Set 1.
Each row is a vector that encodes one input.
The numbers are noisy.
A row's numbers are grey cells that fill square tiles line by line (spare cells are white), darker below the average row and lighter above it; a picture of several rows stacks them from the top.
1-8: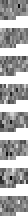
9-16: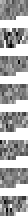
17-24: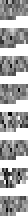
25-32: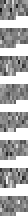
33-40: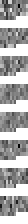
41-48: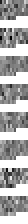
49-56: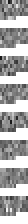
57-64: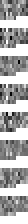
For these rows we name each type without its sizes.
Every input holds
either a point on a line, or three true/false values.
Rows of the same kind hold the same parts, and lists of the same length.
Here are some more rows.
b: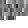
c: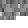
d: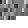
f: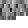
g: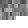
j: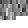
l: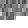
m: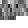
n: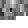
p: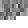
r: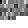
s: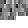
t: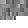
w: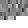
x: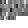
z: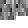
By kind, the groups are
b, d, f, m, n, r, s, x, z
c, g, j, l, p, t, w

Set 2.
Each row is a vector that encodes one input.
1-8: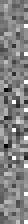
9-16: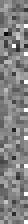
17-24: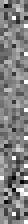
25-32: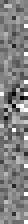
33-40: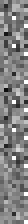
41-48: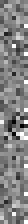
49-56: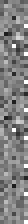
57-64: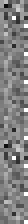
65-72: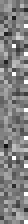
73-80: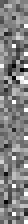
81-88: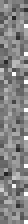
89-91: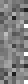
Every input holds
a list of up to two points on a 6-point line.
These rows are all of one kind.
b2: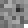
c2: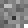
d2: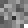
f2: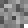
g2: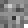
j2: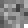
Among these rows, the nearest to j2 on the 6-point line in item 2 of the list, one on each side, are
b2 and c2.
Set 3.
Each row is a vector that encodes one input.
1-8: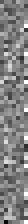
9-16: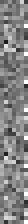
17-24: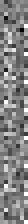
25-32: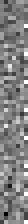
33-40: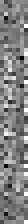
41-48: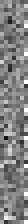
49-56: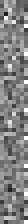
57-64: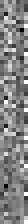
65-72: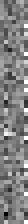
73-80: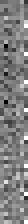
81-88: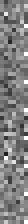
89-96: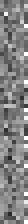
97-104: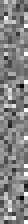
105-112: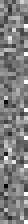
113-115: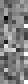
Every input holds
a point on an 11-point line, together with either a fixed value, or a node of a 12-node tree.
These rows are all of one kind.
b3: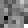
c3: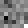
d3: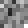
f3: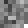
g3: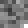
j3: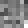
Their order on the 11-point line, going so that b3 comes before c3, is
j3, d3, g3, f3, b3, c3.
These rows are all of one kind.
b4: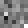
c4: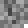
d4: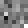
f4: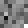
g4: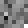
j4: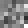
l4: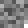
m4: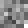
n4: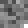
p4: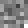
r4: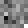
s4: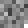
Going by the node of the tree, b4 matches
d4, f4, g4 and m4.
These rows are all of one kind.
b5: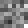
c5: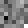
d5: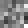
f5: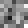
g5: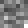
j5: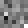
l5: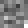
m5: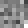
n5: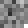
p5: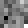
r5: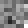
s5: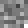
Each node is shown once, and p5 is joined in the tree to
f5 and n5.
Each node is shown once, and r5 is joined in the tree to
l5 and s5.
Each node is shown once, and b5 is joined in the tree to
l5.
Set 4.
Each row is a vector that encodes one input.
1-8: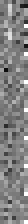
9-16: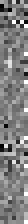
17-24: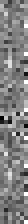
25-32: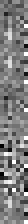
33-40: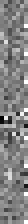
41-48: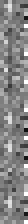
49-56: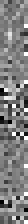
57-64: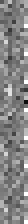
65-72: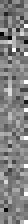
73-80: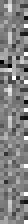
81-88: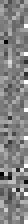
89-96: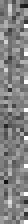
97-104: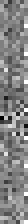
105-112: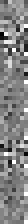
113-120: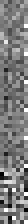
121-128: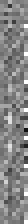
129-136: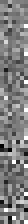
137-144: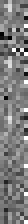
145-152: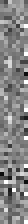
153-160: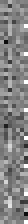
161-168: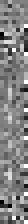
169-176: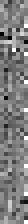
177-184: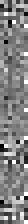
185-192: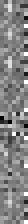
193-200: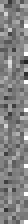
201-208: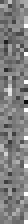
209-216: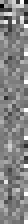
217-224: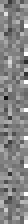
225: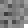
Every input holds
a node of an 18-node tree and a true/false value.
